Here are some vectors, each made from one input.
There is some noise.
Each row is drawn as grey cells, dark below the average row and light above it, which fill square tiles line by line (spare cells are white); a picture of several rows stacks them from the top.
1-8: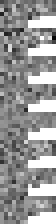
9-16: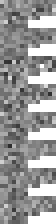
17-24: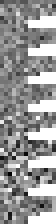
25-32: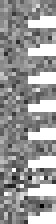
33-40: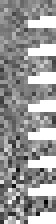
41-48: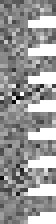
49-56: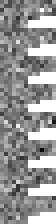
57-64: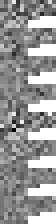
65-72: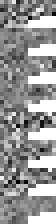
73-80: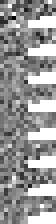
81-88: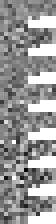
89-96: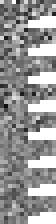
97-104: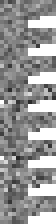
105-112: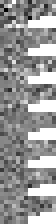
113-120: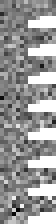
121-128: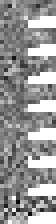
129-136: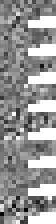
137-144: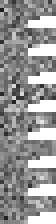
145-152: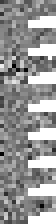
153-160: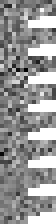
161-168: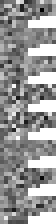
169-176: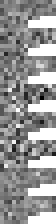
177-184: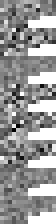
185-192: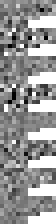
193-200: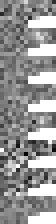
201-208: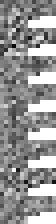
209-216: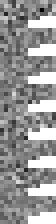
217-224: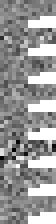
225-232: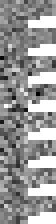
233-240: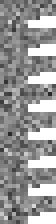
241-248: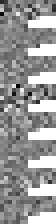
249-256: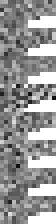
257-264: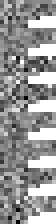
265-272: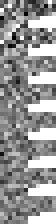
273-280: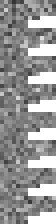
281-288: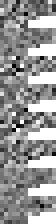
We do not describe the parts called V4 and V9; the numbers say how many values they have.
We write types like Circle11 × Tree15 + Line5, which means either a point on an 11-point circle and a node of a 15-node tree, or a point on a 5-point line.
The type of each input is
(Bool × V9 + V4) × Line7 + Line5.
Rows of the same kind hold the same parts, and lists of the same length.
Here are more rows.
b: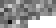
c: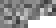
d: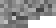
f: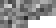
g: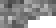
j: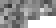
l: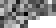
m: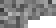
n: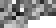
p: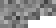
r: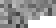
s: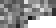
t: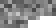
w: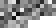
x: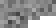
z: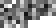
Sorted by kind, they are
b, d, f, g, j, p, x
c, m, r, s, t
l, n, w, z

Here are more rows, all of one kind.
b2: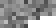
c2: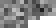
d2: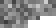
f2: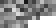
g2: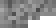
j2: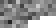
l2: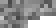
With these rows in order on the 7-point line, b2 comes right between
c2 and l2.
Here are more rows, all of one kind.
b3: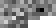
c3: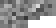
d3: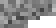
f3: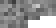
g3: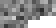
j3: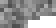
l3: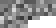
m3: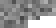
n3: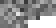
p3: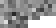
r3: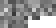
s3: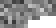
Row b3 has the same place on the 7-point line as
l3, m3, n3 and p3.
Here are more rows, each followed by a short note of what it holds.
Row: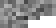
a point on a 7-point line, a true/false value and a value of V9
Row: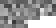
a point on a 7-point line, a true/false value and a value of V9
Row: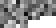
a point on a 5-point line
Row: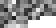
a point on a 5-point line
